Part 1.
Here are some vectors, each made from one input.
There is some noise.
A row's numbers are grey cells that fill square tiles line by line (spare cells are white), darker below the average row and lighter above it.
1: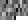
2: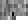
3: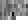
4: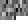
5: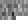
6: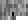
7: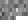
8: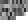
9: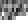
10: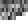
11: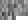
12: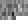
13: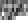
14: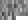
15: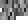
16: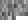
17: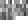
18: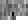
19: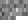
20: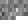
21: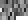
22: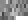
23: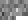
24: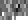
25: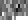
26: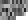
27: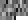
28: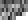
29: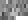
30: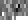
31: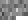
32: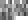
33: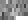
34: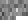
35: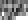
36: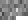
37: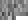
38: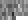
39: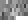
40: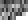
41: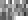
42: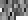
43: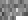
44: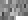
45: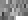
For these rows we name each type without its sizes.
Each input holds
either a point on a circle, or a point on a line.
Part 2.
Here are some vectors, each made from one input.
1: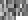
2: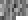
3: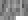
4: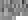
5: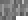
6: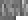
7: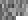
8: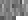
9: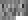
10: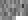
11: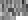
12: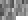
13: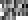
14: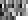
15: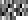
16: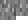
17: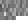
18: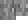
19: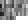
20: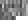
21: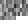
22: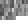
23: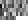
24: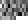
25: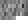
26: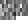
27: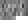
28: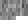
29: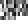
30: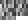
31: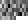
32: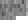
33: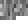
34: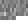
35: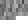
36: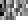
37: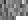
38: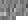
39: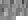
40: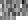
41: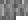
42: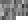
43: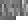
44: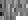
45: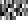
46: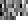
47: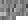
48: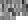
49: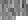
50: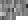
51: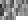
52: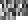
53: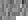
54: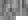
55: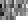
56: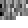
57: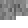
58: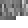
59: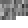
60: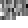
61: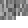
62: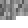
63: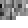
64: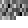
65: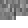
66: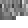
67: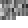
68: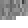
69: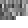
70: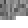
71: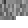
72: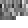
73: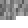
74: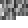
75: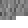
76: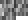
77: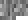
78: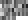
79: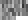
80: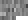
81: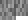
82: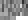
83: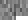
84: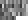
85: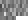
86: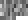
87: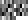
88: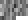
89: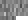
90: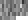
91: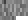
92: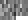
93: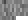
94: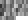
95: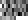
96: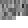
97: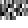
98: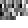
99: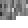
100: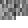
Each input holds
a list of up to two points on a 9-point circle.
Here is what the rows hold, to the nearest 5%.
All of them are lists of up to two points on a 9-point circle: about 10% are empty, 40% hold one and 50% two.
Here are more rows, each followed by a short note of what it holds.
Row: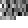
the empty list
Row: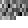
the empty list
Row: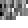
a list of two items
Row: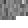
a list of one item
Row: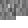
a list of two items
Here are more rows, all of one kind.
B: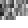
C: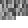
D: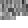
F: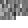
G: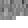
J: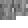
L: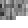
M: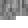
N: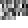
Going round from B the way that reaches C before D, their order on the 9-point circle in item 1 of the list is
B, L, J, F, C, N, M, D, G.
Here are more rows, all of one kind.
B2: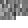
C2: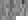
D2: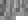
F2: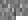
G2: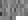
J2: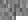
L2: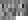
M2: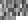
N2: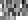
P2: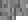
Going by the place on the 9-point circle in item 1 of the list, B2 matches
F2, J2 and P2.
